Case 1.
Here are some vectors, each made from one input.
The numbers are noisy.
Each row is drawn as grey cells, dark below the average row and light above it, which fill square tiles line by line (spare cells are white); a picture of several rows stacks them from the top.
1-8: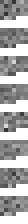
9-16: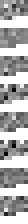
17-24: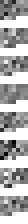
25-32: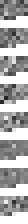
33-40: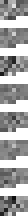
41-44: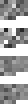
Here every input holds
a list of up to two points on a 4-point line.
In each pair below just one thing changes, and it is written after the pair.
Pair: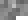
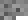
the place on the 4-point line in item 2 of the list
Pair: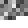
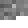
the place on the 4-point line in item 2 of the list
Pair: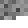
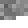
the place on the 4-point line in item 1 of the list
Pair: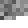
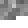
the place on the 4-point line in item 1 of the list
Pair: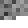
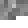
the place on the 4-point line in item 1 of the list
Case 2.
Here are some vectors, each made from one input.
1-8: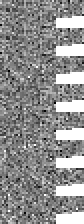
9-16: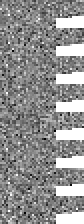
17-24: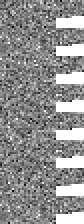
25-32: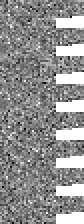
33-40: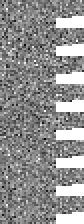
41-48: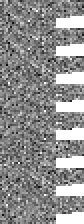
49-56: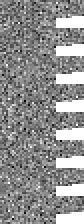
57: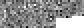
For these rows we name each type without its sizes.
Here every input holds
either a point on a line, or three true/false values.
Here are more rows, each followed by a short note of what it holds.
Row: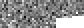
three true/false values
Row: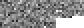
three true/false values
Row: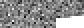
three true/false values
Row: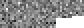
three true/false values
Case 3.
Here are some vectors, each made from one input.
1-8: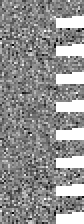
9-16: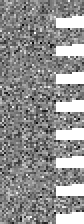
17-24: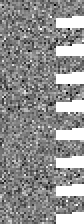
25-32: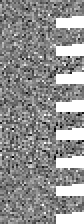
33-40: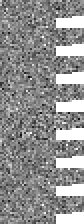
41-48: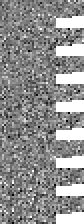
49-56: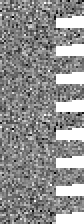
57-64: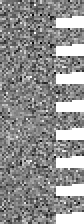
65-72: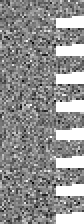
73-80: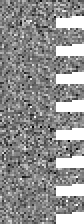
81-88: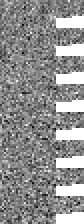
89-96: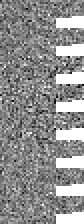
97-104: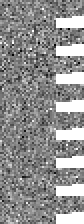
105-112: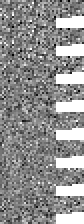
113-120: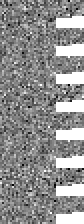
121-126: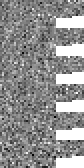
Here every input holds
either a point on a 15-point line, or three true/false values.
